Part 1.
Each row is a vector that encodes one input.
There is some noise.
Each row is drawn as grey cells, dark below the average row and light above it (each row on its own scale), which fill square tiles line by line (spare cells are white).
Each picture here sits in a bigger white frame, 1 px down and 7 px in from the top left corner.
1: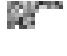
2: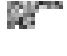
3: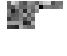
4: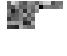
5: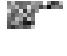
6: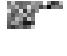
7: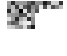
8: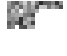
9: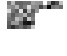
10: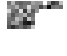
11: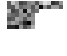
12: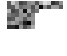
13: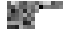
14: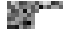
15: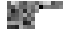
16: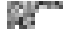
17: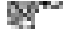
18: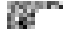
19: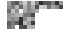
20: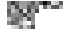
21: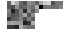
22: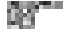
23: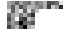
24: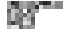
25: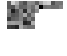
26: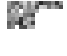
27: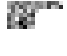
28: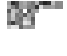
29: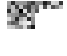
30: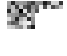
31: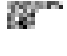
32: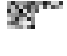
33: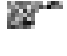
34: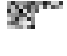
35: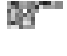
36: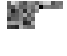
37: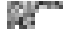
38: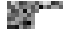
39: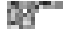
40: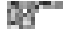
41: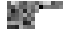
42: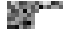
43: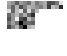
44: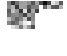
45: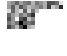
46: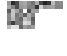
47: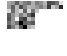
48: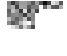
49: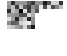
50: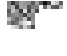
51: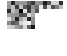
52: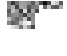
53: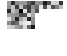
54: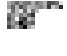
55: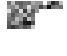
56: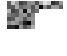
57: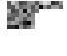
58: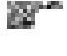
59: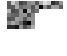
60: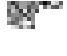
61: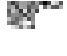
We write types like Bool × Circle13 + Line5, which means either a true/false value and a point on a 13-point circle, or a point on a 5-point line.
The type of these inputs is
Line8.
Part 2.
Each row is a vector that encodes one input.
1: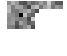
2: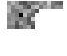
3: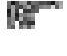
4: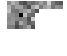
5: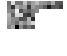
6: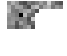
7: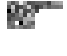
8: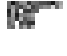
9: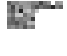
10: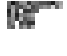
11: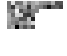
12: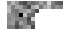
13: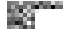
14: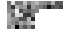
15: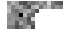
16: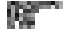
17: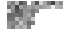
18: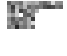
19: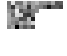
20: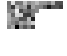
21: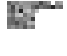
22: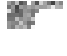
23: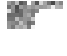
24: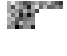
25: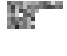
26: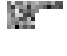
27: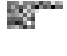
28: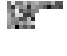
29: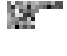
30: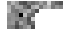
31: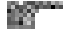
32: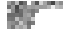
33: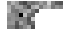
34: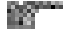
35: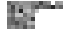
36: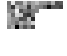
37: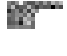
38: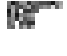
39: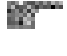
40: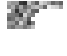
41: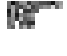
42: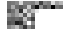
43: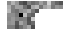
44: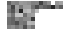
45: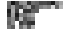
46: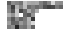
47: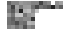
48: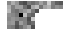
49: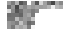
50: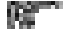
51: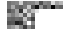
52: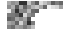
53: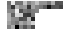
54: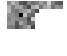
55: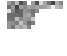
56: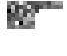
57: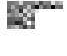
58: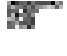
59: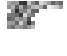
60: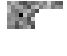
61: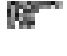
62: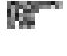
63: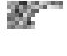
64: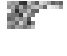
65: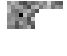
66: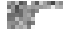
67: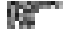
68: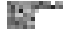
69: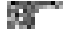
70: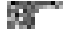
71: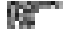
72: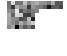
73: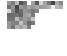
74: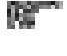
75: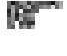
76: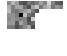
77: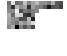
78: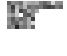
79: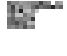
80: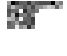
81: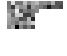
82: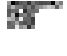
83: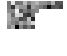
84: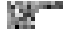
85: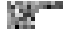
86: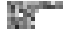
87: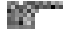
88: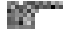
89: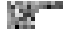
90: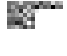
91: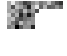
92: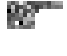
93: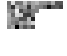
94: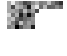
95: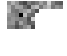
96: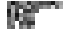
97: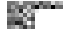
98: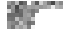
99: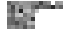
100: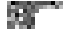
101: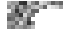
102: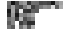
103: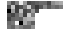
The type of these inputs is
Line12.
